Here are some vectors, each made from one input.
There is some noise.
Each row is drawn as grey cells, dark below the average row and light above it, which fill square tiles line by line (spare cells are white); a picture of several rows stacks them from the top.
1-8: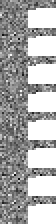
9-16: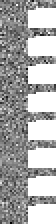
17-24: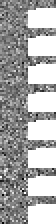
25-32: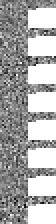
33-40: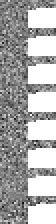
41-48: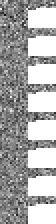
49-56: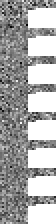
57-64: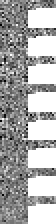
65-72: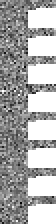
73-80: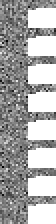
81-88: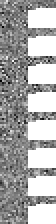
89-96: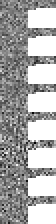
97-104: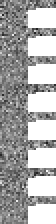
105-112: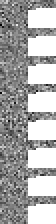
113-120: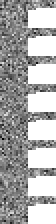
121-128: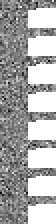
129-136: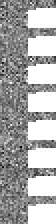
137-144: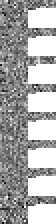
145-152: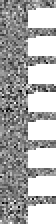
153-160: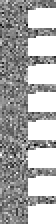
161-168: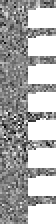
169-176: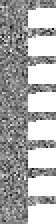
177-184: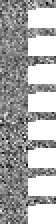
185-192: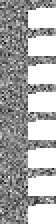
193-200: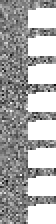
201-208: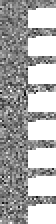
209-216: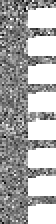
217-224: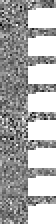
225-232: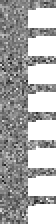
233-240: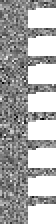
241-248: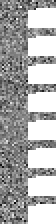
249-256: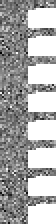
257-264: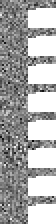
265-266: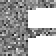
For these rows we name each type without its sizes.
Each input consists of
a point on a line.
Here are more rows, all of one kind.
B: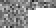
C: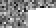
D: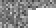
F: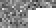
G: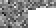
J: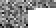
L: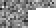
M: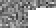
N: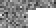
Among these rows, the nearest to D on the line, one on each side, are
B and F.
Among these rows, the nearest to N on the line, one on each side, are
C and F.
